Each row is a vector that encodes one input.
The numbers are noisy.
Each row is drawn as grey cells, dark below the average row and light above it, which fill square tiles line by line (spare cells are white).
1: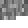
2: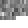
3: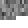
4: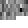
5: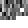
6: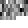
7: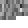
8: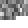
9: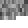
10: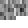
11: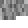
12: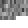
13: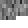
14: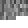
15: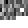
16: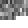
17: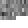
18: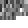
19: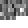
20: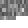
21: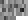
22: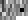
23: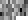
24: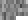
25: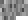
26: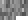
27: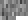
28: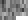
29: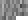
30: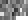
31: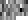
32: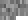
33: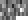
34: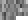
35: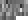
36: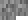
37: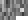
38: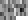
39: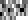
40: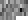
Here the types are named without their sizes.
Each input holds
a label and three true/false values.
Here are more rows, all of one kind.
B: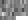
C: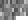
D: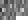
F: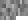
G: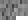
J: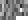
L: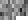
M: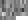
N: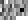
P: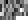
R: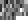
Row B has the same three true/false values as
C and M.
